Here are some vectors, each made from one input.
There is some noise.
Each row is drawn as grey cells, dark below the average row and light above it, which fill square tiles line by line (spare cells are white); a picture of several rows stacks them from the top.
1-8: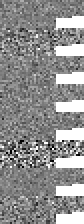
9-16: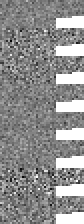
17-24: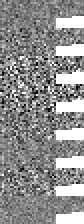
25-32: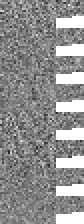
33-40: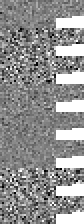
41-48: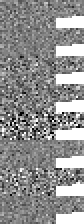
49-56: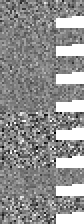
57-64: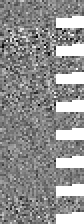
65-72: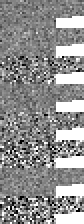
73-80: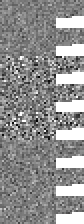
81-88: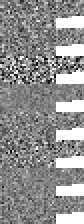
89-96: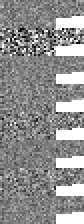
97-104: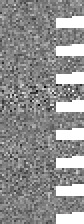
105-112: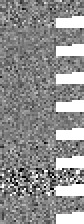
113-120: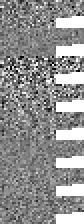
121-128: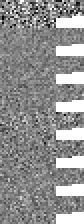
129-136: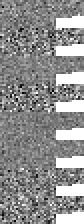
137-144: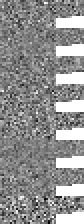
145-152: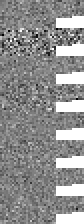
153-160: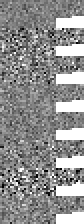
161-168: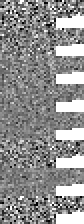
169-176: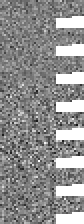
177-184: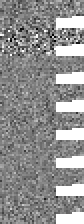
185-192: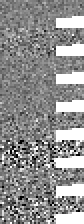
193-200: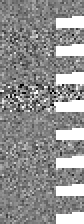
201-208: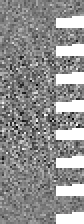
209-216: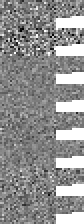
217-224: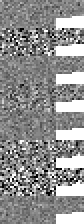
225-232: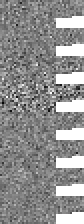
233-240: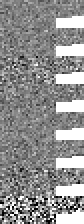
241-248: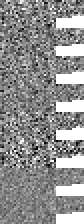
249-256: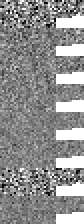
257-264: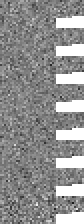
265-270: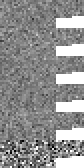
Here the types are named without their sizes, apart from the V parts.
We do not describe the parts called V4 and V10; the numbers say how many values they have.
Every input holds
a point on a line and a value of V4, together with either a point on a line, or a value of V10.
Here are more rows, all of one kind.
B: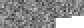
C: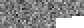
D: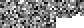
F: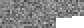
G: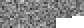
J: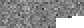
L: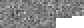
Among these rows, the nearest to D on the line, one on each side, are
C and F.
